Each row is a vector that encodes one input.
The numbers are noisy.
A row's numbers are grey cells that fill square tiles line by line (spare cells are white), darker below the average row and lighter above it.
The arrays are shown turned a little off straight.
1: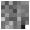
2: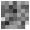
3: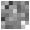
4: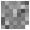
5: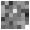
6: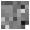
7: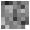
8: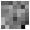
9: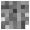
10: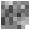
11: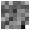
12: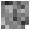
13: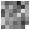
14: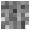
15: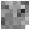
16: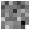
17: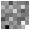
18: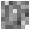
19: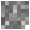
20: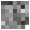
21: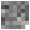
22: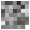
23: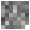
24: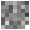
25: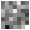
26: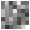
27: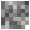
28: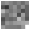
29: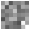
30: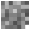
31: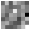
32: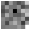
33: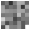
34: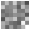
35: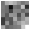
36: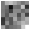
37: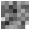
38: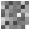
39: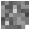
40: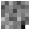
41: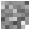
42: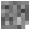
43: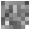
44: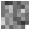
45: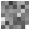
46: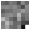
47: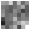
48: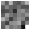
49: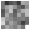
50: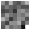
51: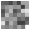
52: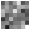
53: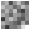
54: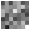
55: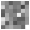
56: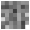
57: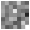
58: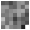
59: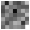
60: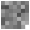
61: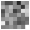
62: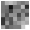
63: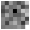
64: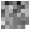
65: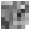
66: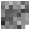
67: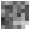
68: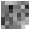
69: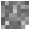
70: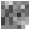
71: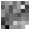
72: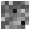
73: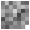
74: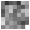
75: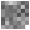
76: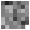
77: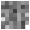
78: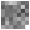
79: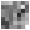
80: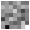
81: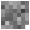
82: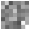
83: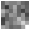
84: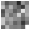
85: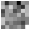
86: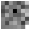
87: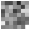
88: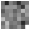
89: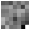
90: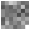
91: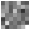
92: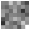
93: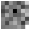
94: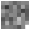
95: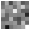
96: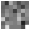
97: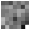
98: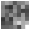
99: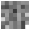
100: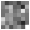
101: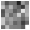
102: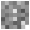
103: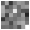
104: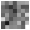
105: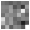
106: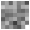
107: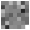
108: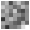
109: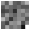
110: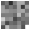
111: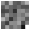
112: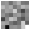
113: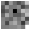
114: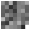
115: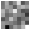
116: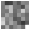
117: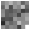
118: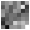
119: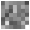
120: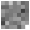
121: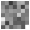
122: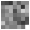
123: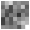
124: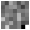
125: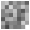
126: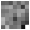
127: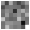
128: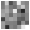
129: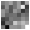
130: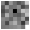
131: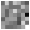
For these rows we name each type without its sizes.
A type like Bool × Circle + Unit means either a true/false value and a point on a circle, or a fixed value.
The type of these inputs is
Line × (Line + Tree).
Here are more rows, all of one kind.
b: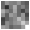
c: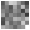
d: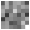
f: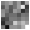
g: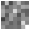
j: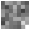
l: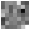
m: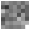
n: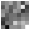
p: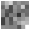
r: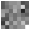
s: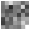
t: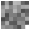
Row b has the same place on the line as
c, j, l and r.
